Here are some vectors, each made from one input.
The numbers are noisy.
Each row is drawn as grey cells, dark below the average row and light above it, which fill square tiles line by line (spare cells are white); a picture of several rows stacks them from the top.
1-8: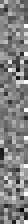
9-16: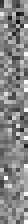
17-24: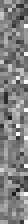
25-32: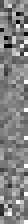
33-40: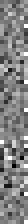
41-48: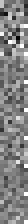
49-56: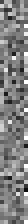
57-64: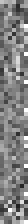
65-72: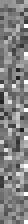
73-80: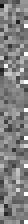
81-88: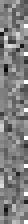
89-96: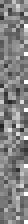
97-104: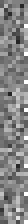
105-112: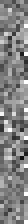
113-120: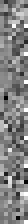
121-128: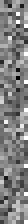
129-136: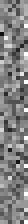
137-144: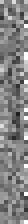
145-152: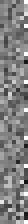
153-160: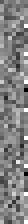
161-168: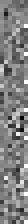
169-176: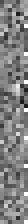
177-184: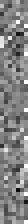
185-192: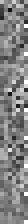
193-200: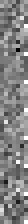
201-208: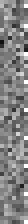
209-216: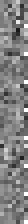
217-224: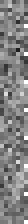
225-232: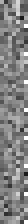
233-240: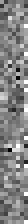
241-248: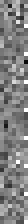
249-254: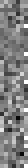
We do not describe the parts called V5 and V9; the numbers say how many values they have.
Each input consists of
either a point on a 7-point line, a value of V5 and a value of V9, or a list of up to three points on a 4-point line.
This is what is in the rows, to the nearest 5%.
About 40% of them hold a point on a 7-point line, a value of V5 and a value of V9. The rest are lists of up to three points on a 4-point line: about 5% of all rows are empty, 10% hold one, 20% two and 25% three.
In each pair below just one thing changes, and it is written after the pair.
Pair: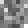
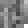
the value of V5
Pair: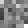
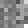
the value of V5
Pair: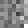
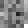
the value of V9
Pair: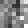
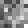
the value of V9
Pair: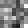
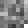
the place on the 7-point line
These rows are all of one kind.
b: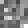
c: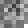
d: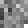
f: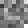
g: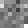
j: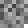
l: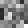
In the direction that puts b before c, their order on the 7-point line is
g, d, b, f, c, j, l.
